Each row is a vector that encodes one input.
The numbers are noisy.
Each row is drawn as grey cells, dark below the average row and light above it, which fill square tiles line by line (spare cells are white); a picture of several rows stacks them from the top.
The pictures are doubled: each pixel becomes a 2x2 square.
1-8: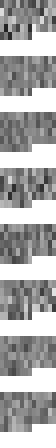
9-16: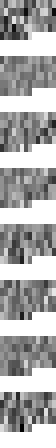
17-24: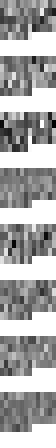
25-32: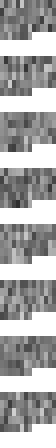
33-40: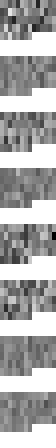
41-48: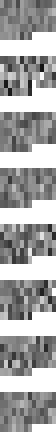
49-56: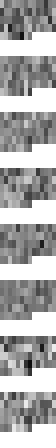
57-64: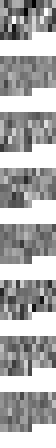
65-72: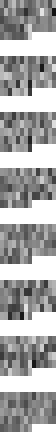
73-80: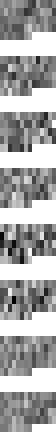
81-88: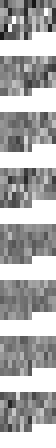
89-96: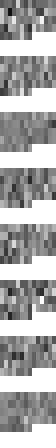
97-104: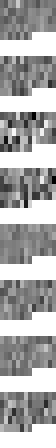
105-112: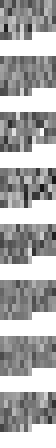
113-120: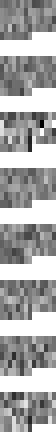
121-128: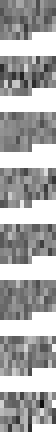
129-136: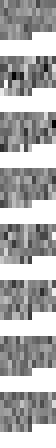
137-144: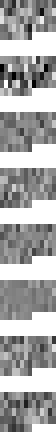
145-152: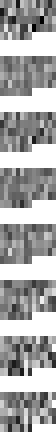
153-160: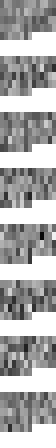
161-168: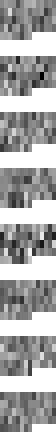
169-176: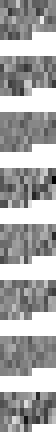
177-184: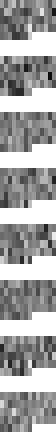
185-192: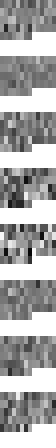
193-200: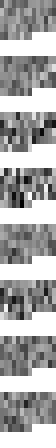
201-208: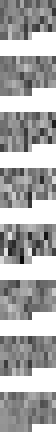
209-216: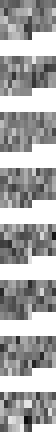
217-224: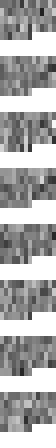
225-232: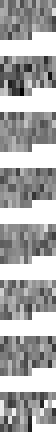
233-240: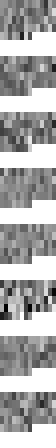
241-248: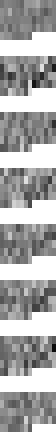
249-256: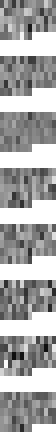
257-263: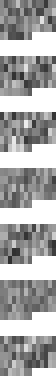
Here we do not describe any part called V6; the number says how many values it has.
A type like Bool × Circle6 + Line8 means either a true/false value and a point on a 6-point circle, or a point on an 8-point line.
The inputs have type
(Label8 + Line7) × Tree8 + Line5 + V6.
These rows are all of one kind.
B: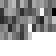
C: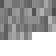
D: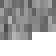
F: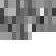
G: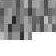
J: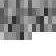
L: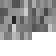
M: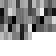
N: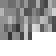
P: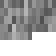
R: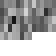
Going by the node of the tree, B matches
D, G, M and P.
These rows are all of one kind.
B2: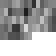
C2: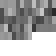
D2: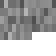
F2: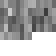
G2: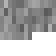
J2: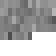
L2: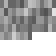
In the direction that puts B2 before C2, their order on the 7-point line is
J2, L2, F2, D2, B2, C2, G2.
